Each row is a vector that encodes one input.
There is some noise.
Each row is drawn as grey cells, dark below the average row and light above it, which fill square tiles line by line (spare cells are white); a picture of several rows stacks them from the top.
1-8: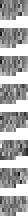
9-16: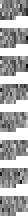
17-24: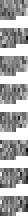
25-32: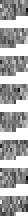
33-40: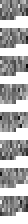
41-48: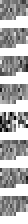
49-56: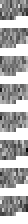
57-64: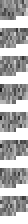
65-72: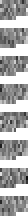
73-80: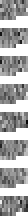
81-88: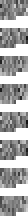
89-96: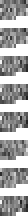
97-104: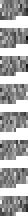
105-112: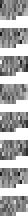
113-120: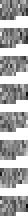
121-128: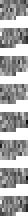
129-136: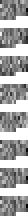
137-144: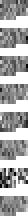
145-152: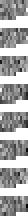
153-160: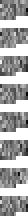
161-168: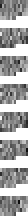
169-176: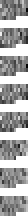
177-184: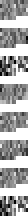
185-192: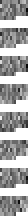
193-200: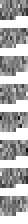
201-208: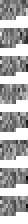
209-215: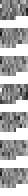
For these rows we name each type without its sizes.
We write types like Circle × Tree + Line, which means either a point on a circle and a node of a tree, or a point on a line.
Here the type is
List(Line).
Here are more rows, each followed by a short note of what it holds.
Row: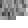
a list of two items
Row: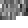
a list of one item
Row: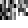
the empty list
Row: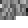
a list of one item
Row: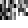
the empty list
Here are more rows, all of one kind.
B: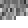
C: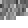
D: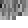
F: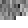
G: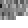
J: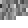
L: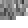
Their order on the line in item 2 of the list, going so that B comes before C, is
F, L, B, J, G, D, C.
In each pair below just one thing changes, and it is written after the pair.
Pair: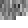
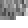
the place on the line in item 1 of the list
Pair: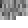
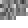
the place on the line in item 1 of the list
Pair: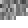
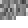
the place on the line in item 2 of the list
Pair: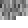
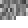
the place on the line in item 1 of the list
